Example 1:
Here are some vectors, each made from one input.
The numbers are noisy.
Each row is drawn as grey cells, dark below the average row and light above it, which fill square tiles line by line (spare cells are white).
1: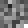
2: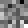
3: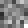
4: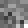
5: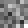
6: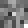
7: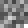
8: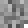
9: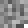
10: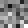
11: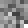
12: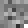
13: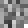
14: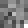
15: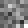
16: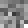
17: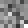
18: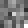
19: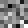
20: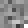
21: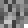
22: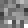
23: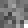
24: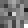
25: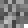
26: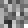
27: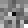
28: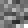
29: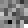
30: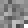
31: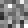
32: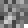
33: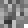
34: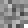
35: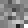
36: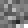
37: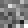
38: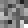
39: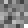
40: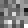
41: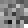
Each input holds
three true/false values.
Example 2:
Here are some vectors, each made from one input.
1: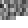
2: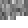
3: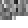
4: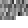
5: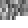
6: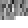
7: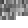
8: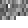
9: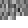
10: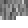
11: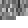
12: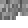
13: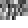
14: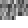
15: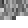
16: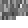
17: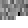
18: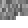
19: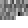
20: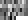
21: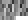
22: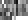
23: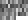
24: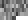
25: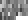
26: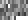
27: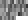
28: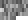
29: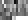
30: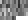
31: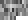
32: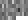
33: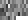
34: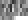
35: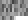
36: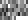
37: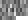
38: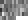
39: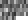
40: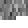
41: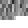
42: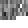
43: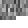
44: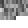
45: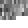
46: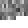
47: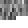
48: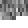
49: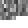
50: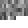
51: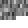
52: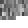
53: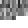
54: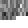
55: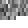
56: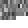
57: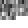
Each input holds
one of 11 labels.
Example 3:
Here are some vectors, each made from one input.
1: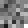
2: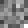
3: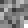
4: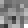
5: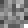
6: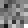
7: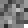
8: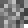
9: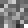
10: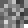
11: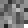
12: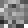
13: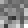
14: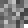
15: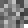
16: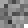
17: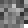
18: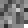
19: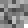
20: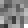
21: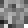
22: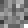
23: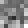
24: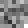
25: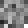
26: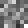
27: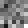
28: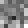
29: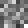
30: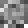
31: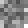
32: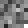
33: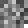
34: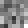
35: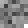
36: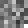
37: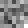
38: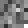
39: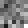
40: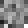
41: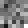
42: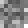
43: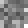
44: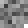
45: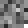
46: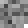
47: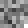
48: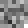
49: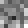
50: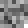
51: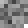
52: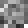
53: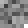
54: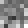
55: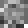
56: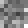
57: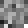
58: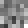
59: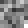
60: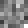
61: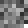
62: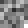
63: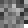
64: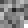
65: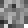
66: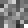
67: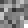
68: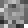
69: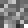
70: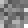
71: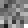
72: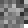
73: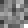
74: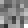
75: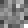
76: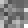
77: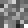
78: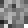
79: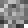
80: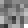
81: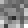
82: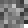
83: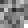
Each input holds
a point on a 14-point circle.
